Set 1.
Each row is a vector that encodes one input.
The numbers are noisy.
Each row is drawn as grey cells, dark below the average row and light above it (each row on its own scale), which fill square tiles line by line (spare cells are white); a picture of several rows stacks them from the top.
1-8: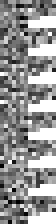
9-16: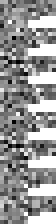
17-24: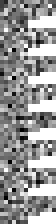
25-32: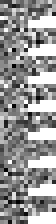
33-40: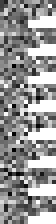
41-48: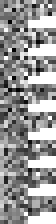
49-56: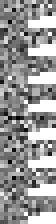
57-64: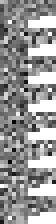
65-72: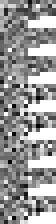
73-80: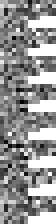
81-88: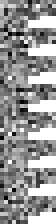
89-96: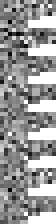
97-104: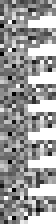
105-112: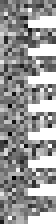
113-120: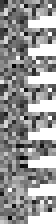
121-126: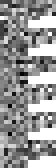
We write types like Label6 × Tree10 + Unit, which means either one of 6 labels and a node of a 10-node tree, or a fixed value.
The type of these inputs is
Circle17.
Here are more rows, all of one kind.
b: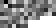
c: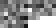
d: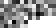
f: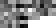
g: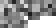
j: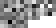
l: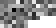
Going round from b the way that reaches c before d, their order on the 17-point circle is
b, f, c, j, l, g, d.
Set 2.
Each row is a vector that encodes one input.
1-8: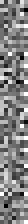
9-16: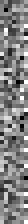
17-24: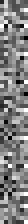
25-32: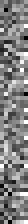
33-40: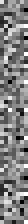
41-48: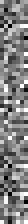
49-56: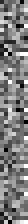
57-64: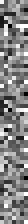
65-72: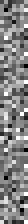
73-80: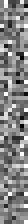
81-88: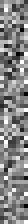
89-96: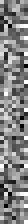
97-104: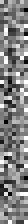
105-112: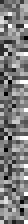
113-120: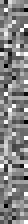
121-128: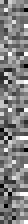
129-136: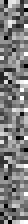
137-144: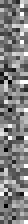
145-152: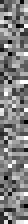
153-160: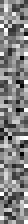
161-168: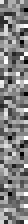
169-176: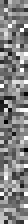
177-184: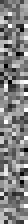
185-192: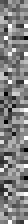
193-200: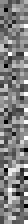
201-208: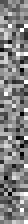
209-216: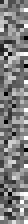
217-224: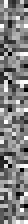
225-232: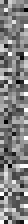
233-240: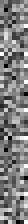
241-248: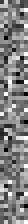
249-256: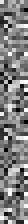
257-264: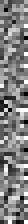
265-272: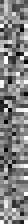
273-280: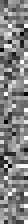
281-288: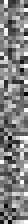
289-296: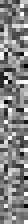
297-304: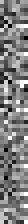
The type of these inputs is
Bool × Bool × Bool.
